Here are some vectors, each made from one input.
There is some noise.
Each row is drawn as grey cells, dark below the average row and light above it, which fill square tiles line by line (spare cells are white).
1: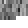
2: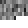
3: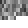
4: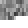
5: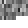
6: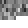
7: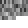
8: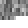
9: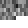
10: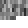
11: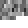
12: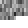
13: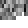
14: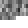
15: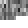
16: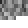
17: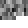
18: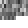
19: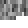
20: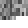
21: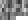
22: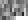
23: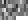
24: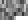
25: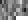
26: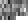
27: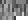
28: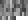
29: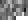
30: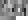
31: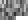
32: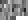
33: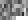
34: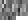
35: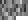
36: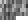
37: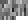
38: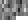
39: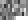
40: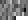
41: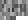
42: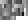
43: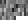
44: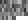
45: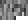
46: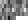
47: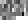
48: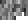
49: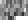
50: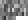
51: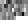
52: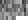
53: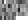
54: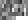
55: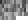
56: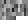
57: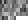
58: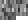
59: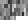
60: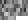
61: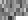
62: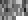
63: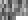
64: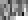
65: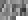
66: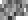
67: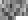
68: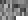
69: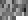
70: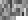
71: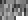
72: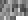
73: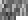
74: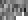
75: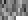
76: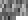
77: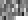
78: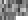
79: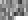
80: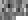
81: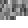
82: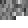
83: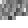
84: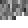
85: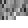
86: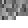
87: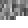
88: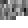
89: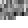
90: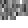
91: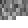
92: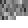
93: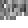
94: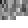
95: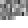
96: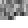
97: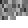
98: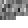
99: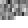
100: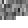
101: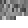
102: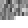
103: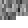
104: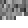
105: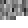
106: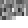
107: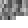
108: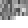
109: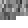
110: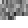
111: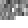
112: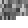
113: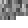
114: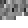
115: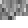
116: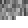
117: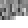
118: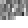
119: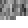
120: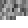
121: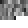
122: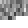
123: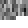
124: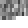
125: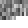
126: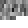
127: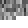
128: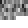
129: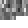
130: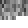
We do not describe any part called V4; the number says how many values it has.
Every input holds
a true/false value, together with either a point on a 7-point line, or a value of V4.
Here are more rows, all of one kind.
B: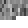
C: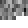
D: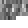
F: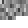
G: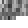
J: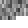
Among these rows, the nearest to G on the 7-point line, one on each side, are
D and J.
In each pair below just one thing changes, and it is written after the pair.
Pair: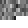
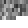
the place on the 7-point line
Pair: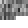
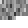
the place on the 7-point line
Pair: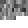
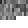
the place on the 7-point line
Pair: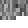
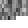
the true/false value
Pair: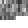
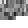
the place on the 7-point line
